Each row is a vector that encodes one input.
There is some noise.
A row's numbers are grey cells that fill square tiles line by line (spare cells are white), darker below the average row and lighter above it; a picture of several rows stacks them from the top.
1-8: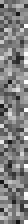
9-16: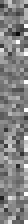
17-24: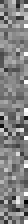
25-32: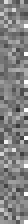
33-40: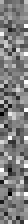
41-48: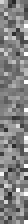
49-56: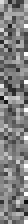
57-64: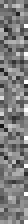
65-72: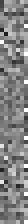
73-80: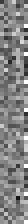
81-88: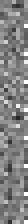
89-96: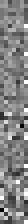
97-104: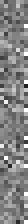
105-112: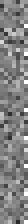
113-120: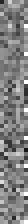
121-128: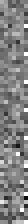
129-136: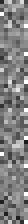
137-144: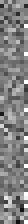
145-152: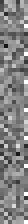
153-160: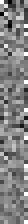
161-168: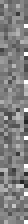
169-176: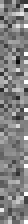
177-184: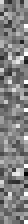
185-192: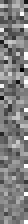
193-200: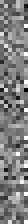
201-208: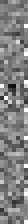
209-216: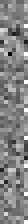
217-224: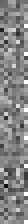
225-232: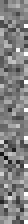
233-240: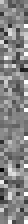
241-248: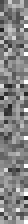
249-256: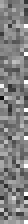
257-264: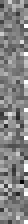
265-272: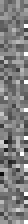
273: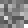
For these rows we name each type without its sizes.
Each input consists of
a point on a line, together with either a point on a circle, or a fixed value.
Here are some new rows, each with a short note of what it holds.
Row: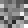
a point on a circle and a point on a line
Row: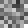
a point on a circle and a point on a line
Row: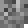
a point on a circle and a point on a line
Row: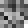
a point on a line
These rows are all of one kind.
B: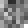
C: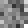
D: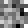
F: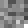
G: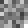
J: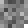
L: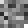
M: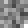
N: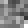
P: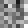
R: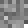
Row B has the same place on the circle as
C, D and J.
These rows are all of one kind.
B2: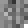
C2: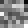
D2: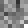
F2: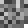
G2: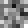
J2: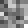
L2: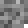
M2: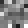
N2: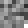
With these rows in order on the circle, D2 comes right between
C2 and L2.
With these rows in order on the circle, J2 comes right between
F2 and L2.
